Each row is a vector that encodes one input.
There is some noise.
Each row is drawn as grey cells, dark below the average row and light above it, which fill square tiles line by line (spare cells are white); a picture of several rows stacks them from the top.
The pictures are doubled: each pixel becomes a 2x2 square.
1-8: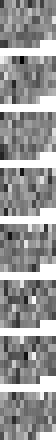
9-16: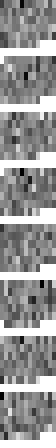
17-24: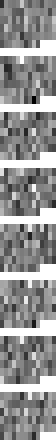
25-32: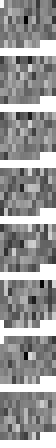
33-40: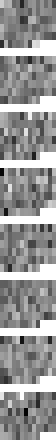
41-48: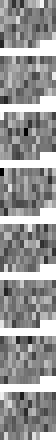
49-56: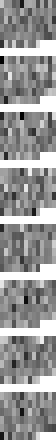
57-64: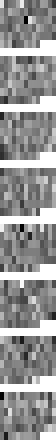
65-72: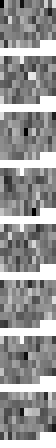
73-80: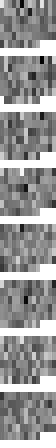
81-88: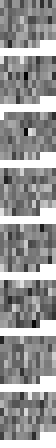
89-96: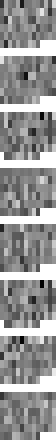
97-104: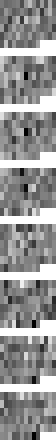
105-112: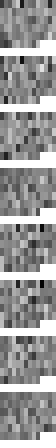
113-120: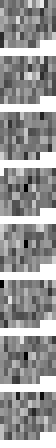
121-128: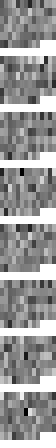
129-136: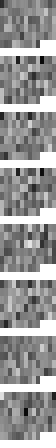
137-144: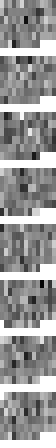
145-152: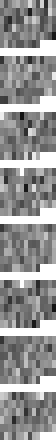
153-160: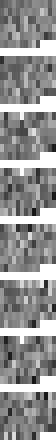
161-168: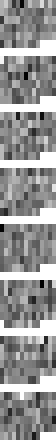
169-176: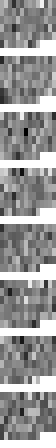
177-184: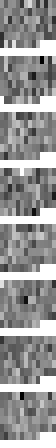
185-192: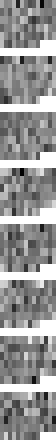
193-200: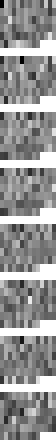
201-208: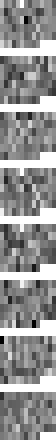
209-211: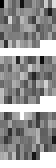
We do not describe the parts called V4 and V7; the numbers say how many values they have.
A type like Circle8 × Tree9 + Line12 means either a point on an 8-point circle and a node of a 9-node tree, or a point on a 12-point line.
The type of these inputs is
(Bool × Bool × Bool + Unit) × V4 + Circle8 × (Line6 + V7).
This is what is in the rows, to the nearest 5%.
About 55% of them hold a point on an 8-point circle, together with either a point on a 6-point line, or a value of V7. The rest hold a value of V4, together with either a fixed value, or three true/false values.
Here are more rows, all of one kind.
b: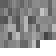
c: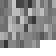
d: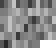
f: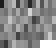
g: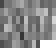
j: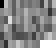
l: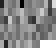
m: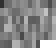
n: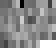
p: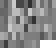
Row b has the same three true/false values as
c, l, n and p.
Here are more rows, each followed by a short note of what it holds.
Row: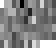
a point on an 8-point circle and a value of V7
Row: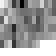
a point on an 8-point circle and a point on a 6-point line
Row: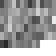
three true/false values and a value of V4
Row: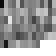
three true/false values and a value of V4
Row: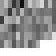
a point on an 8-point circle and a point on a 6-point line
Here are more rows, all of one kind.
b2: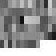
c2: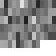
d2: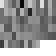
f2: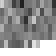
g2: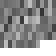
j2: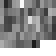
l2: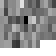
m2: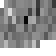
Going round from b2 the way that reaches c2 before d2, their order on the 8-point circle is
b2, j2, c2, l2, m2, f2, d2, g2.
